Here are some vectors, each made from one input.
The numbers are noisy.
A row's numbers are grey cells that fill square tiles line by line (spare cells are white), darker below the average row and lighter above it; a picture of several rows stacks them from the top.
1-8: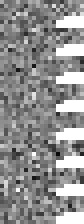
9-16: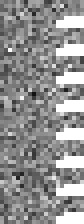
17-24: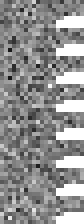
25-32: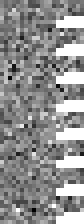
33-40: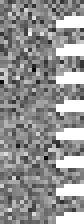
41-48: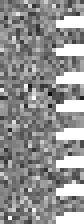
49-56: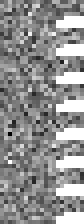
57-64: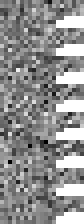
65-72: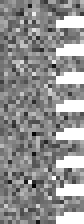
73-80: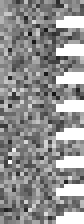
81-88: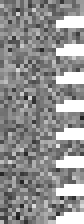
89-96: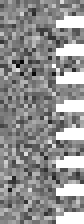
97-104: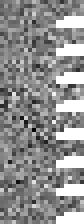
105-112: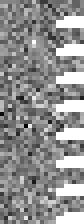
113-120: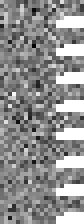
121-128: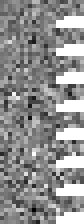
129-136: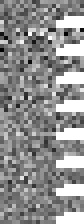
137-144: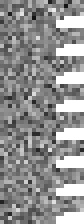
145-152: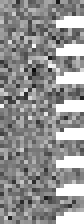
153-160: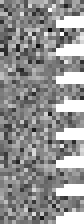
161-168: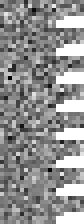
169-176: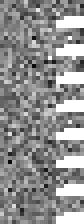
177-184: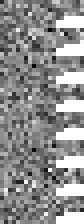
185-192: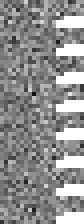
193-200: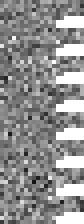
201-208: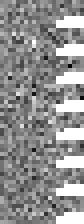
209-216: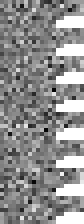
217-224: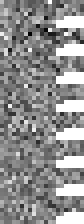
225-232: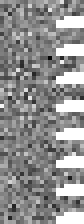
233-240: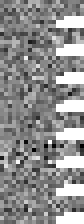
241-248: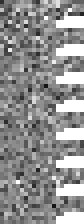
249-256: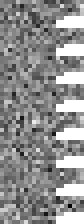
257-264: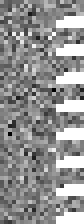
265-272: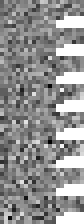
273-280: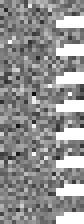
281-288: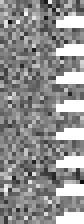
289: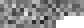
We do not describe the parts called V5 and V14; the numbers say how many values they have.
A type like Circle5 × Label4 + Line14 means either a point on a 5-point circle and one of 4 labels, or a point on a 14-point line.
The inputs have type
(Bool × V5 + Unit) × (Tree10 + V14).
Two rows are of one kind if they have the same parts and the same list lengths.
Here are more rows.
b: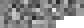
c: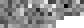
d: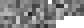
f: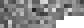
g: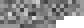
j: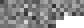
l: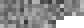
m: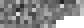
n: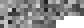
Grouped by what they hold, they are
b, d
c, f, j
g, l, m
n

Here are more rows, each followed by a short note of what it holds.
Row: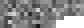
a true/false value, a value of V5 and a value of V14
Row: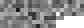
a true/false value, a value of V5 and a value of V14
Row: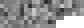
a value of V14
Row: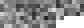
a true/false value, a value of V5 and a value of V14
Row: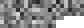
a true/false value, a value of V5 and a value of V14
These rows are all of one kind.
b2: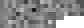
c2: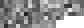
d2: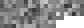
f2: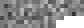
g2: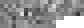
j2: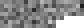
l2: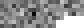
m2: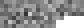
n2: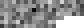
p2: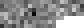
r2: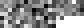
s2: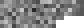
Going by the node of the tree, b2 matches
r2 and s2.
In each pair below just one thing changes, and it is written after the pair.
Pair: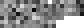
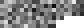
the true/false value
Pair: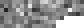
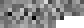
the node of the tree
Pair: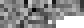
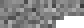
the value of V5
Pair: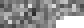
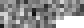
the true/false value
